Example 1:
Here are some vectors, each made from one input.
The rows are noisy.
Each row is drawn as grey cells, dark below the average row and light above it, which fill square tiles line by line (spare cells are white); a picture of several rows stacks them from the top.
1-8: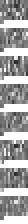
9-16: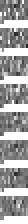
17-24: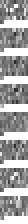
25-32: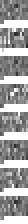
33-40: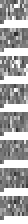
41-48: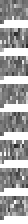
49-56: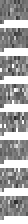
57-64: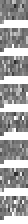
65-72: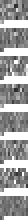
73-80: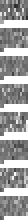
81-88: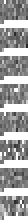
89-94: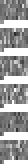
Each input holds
one of 12 labels.
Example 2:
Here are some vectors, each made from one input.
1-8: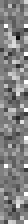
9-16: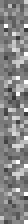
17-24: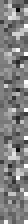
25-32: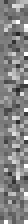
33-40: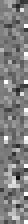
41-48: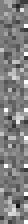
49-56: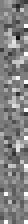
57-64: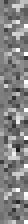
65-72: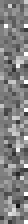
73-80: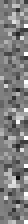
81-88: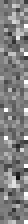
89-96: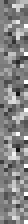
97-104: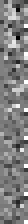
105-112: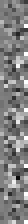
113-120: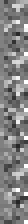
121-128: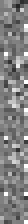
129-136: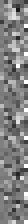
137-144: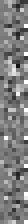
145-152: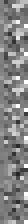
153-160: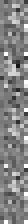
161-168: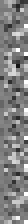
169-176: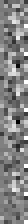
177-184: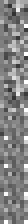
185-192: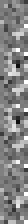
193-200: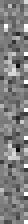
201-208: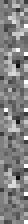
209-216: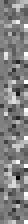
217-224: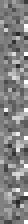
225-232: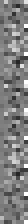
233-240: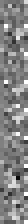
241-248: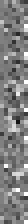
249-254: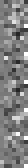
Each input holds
three true/false values.
